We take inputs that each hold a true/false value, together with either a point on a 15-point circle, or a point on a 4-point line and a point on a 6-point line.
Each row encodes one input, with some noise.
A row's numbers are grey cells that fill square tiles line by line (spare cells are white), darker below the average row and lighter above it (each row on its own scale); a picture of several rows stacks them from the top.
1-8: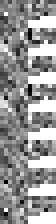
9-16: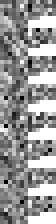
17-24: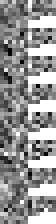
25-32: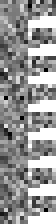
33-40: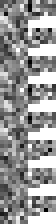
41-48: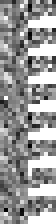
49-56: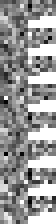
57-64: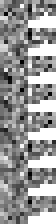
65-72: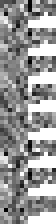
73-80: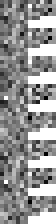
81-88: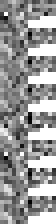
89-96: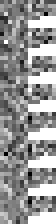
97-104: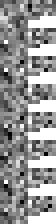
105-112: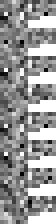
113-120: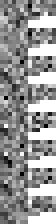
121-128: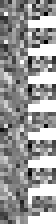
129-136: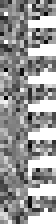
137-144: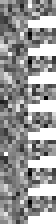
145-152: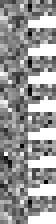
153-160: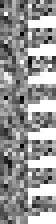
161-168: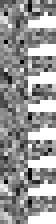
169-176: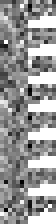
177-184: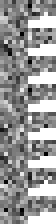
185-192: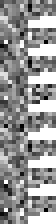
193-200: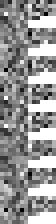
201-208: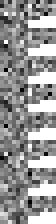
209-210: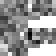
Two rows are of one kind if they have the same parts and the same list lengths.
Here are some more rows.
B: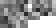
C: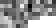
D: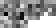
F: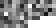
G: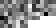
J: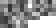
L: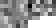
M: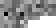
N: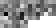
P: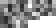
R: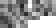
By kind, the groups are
B, D, J, M, N, P, R
C, F, G, L

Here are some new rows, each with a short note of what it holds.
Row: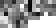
a point on a 15-point circle and a true/false value
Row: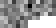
a point on a 15-point circle and a true/false value
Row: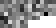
a point on a 15-point circle and a true/false value
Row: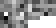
a point on a 15-point circle and a true/false value
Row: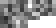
a point on a 4-point line, a point on a 6-point line and a true/false value
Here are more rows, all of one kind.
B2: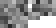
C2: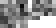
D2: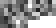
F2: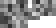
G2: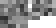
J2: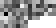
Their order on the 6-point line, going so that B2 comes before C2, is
B2, J2, D2, G2, C2, F2.
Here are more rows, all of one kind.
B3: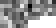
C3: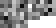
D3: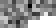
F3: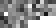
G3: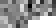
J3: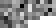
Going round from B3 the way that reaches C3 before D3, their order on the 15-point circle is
B3, F3, C3, J3, D3, G3.
